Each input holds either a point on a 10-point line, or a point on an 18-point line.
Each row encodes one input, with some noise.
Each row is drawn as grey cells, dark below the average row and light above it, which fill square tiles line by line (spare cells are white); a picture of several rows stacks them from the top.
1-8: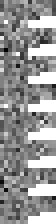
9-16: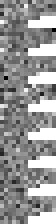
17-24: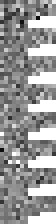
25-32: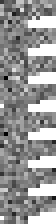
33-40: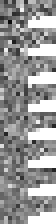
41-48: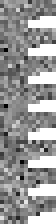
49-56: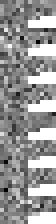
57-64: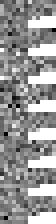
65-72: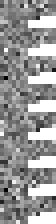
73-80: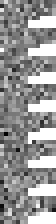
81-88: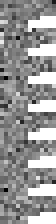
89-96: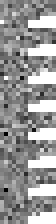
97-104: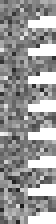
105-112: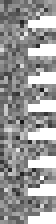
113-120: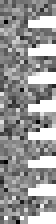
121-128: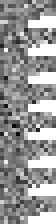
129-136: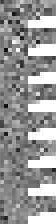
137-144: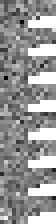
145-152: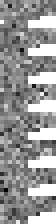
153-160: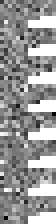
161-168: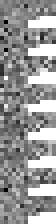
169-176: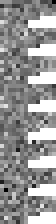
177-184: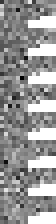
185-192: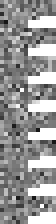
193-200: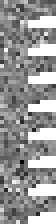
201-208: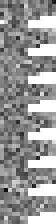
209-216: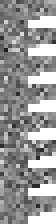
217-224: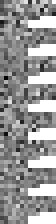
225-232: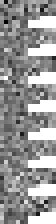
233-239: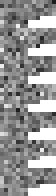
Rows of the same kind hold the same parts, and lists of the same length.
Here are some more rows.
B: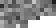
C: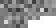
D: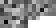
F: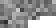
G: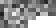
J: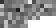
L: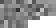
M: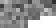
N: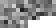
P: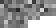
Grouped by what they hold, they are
B, D, F, G, M, N
C, J, L, P

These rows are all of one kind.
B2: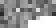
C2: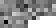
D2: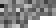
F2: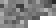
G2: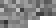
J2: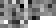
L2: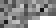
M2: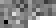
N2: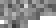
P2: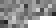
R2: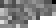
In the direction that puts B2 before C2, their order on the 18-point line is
N2, J2, R2, F2, D2, G2, B2, M2, P2, C2, L2.
